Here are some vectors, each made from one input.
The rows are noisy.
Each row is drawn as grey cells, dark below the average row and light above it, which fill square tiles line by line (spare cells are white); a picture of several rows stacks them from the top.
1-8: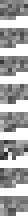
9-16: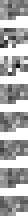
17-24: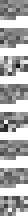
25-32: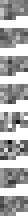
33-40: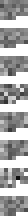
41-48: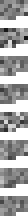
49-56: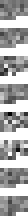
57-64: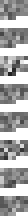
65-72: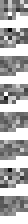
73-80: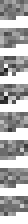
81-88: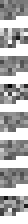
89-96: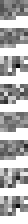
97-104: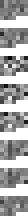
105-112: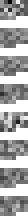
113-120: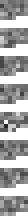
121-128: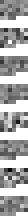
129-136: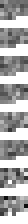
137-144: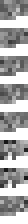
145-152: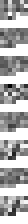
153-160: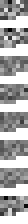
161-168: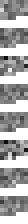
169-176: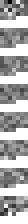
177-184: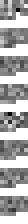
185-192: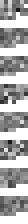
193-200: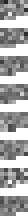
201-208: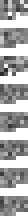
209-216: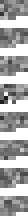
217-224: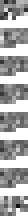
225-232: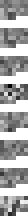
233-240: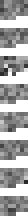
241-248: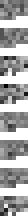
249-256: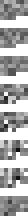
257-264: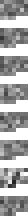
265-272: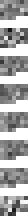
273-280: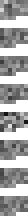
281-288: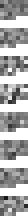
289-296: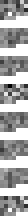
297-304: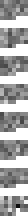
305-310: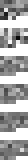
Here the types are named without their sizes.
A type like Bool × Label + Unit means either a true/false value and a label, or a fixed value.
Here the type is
(Bool × Bool × Bool + Unit) × Circle + Line.
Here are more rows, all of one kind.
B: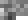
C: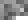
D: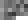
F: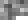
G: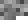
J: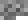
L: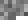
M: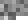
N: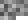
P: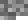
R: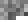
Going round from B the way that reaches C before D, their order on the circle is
B, F, M, C, N, P, G, J, L, R, D.
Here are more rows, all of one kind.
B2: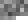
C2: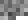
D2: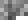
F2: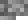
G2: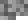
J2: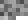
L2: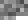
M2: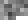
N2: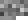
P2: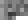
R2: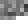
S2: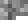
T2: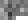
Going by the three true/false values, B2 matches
L2, M2 and T2.
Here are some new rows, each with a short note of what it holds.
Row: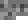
a point on a circle
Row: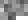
a point on a circle and three true/false values
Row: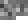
a point on a circle
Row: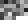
a point on a line
